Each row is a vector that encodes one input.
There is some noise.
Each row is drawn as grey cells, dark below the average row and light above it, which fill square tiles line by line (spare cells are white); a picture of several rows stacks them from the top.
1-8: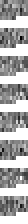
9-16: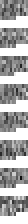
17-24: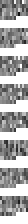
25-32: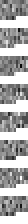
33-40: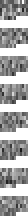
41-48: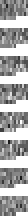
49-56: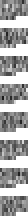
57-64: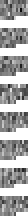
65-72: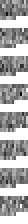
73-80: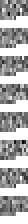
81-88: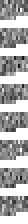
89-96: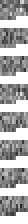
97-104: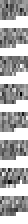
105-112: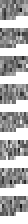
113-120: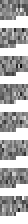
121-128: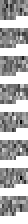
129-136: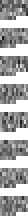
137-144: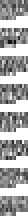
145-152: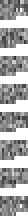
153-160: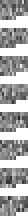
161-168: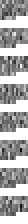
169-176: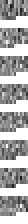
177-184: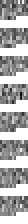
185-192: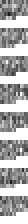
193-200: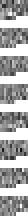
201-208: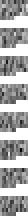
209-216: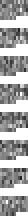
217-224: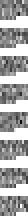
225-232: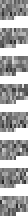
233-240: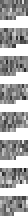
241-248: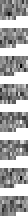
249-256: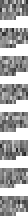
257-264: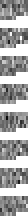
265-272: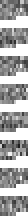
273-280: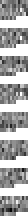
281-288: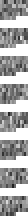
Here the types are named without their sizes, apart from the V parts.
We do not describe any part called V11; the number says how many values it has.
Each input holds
either a point on a circle, or a fixed value, or a node of a tree and a value of V11.
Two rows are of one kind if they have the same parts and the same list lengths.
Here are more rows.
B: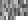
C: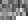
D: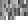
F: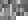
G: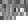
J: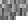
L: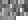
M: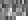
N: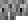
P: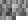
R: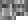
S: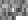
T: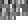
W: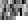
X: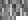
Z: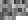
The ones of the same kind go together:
B, D
C, F, G, L, M, R, T, X
J, N, P, S, W, Z

